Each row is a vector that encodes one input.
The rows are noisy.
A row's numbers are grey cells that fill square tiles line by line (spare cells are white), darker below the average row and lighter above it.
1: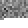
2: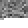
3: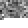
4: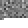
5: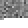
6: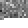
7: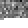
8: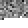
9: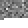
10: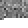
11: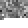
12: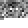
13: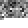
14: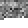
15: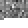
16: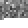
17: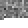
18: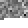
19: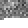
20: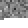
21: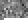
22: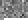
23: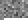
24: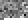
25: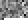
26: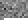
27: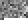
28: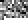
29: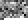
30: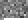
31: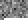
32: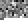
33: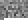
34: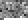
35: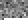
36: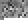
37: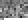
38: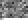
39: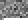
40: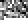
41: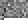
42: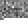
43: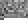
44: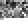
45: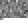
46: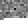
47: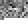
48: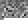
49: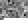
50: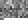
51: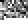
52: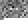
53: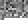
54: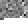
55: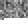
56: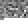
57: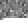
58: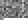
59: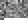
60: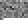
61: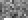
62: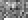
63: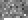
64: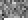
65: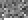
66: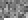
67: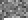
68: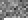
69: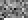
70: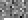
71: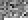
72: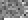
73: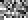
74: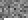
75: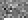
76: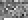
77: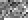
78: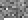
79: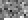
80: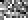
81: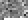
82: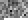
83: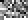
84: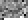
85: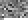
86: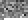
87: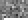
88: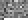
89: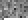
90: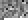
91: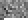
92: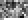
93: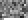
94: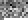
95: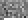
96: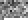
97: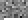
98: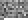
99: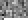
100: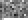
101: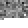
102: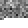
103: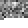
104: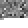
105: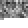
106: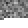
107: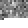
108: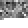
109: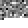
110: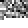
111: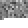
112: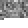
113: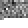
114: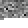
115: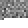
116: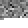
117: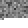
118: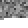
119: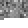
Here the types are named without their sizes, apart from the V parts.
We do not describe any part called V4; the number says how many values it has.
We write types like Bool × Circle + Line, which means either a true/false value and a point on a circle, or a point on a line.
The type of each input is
List(Bool × V4).
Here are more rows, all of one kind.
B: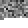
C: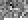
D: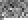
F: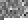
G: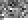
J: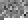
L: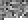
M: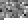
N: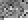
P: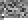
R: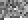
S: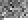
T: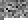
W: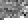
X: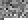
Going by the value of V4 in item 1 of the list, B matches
G, M, P and T.
